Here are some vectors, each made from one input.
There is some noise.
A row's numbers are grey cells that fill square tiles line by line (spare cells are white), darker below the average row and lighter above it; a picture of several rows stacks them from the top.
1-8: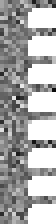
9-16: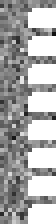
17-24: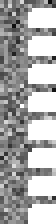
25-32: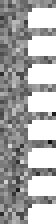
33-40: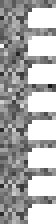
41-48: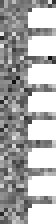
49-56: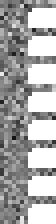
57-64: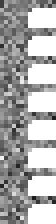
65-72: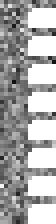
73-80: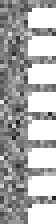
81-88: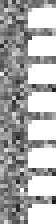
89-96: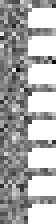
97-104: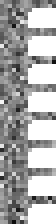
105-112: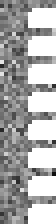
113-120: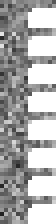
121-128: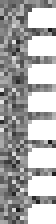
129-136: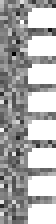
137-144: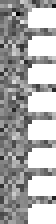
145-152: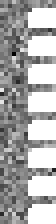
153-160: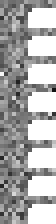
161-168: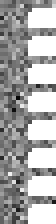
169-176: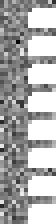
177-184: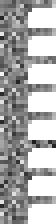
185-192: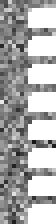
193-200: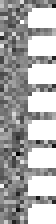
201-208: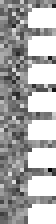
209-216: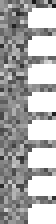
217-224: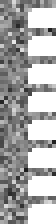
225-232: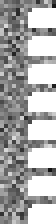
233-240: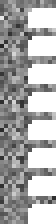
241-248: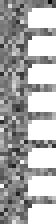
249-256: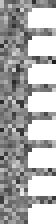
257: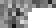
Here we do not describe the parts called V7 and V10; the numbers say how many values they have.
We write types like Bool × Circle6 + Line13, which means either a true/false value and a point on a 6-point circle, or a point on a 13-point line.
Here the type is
Bool × (Line6 + V7) + Line8 + V10 × V10.
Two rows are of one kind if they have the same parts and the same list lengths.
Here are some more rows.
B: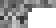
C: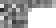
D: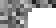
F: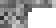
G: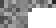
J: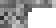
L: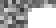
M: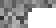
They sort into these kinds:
B, F, J, M
C, L
D
G

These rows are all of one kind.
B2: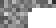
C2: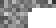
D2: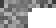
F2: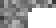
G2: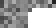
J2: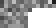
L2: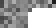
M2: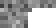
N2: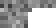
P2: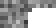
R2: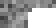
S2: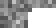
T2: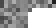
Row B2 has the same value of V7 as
C2 and S2.
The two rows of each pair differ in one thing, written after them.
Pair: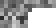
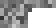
the place on the 6-point line
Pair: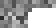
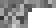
the place on the 6-point line
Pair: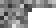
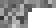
the true/false value
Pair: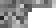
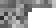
the place on the 6-point line
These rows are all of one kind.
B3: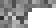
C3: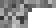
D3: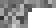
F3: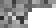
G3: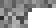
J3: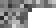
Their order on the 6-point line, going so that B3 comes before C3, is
F3, B3, G3, D3, C3, J3.
